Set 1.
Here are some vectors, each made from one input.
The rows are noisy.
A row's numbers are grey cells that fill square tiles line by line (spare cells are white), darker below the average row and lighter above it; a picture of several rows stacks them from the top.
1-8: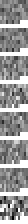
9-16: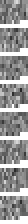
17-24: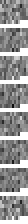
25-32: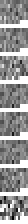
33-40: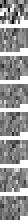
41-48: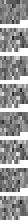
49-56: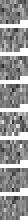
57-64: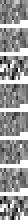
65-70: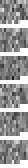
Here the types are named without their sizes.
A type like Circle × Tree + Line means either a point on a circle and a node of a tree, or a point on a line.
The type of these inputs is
List(Line).
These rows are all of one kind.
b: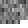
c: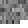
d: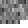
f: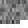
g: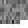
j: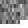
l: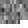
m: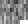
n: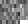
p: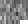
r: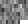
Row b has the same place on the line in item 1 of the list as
d, l and r.
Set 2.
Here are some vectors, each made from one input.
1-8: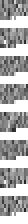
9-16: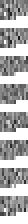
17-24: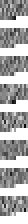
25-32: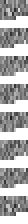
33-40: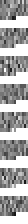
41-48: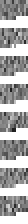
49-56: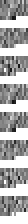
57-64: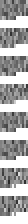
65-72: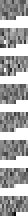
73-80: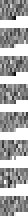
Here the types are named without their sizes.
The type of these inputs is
Bool × Bool × Bool + Label.
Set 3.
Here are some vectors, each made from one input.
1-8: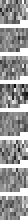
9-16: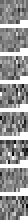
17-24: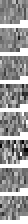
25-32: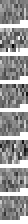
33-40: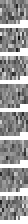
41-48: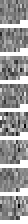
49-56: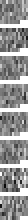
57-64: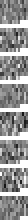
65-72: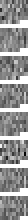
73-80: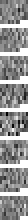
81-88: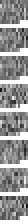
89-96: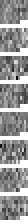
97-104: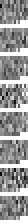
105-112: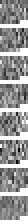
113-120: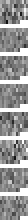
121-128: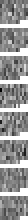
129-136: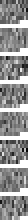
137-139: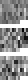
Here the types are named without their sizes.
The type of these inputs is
Circle + Tree + Unit.
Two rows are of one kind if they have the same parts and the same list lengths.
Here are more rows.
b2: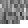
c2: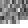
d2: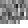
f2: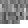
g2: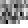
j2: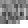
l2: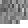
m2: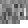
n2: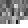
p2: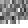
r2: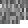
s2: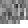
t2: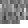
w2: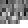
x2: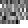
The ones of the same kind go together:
b2, d2, f2, g2, j2, m2, r2, s2, t2, x2
c2, p2
l2, n2, w2

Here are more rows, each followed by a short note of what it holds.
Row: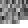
a fixed value
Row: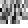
a fixed value
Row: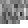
a point on a circle
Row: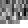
a node of a tree
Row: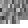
a fixed value
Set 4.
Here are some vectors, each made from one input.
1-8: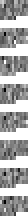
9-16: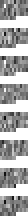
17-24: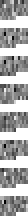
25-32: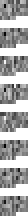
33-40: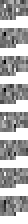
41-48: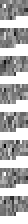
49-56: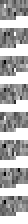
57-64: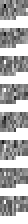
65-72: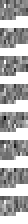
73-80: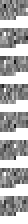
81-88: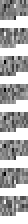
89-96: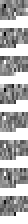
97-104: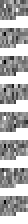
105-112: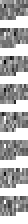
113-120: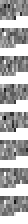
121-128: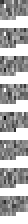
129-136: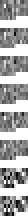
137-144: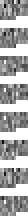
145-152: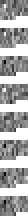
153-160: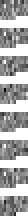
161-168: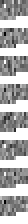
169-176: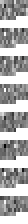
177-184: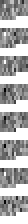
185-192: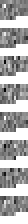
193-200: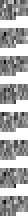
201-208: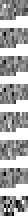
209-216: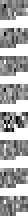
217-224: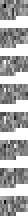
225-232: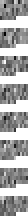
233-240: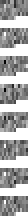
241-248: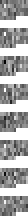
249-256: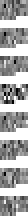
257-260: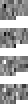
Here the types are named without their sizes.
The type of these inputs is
Bool × Bool × Bool × Label + Unit.
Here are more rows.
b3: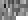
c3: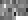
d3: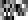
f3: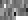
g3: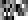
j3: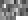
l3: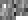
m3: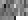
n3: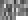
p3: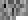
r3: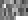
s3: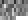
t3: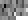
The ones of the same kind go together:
b3, c3, f3, j3, l3, m3, n3, p3, r3, s3, t3
d3, g3

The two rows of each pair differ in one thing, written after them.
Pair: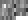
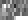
one of the three true/false values
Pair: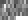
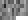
one of the three true/false values
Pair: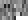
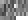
the label
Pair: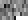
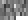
the label
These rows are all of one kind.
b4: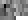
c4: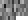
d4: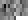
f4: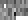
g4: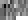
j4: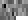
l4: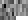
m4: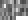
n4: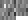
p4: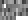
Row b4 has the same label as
d4, j4, l4 and m4.
